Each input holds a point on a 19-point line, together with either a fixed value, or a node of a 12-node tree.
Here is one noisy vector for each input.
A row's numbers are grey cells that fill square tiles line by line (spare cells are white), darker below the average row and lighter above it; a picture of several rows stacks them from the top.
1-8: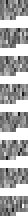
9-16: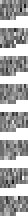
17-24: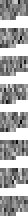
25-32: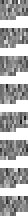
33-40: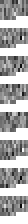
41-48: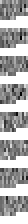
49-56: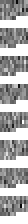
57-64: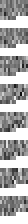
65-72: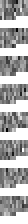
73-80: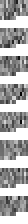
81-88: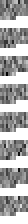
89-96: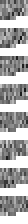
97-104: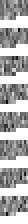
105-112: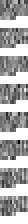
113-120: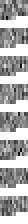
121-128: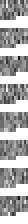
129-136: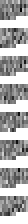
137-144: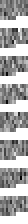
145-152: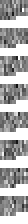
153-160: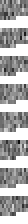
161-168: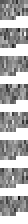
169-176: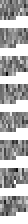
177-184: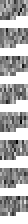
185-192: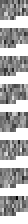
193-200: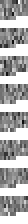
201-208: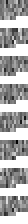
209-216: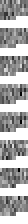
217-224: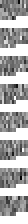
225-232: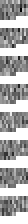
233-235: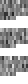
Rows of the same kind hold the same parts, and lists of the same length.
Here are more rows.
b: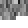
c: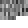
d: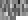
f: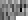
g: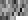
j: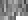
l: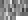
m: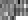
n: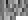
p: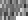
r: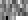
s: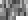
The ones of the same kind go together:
b, f, j, n, p
c, d, g, l, m, r, s

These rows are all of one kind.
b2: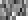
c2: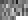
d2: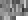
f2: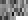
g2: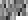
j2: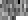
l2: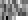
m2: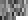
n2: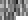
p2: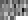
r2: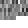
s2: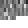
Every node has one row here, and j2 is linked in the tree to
d2.
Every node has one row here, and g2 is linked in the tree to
n2.
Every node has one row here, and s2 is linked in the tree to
f2 and l2.
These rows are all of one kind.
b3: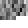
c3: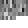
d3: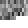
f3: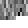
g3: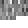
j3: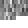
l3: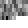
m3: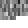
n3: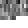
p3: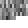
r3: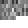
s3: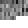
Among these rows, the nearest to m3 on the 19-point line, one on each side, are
c3 and n3.
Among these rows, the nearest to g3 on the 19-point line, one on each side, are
j3 and r3.
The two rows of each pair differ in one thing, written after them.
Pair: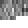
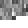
the node of the tree
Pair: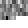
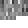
the place on the 19-point line
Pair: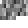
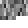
the node of the tree
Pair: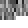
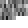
the place on the 19-point line
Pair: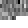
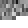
the place on the 19-point line
